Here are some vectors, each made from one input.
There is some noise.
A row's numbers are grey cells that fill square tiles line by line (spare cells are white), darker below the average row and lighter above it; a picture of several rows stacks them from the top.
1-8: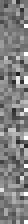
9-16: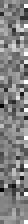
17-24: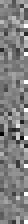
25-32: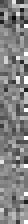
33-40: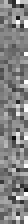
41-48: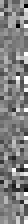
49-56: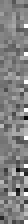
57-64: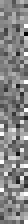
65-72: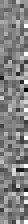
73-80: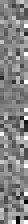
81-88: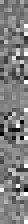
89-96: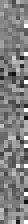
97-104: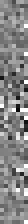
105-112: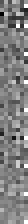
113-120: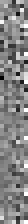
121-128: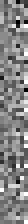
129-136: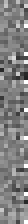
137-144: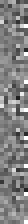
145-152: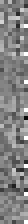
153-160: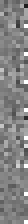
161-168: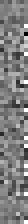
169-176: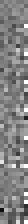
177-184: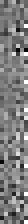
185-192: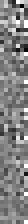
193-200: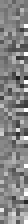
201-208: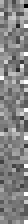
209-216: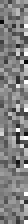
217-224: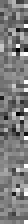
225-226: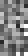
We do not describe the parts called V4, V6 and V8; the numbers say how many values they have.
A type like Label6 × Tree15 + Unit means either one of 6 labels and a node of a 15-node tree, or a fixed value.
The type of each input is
Bool × (Line9 + V4) × V8 + Tree9 × V6.
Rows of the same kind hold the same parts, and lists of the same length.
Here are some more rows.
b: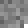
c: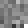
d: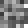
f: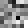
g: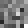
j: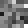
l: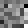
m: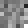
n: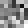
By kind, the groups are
b, d, f, m
c, l
g, j, n

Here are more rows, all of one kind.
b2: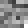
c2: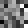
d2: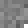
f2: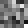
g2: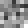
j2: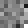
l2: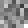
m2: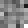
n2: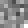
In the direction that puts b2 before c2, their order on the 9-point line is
n2, m2, b2, c2, f2, d2, l2, j2, g2.
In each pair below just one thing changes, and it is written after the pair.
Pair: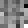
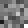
the value of V4
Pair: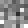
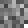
the true/false value
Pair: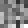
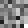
the value of V4
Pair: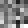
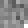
the value of V4
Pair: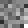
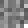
the value of V4
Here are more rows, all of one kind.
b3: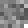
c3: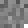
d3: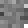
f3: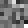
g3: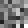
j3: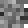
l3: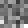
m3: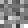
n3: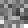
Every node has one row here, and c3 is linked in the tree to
f3, l3 and m3.
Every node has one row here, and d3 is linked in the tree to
j3 and m3.
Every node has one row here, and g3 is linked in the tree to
l3.
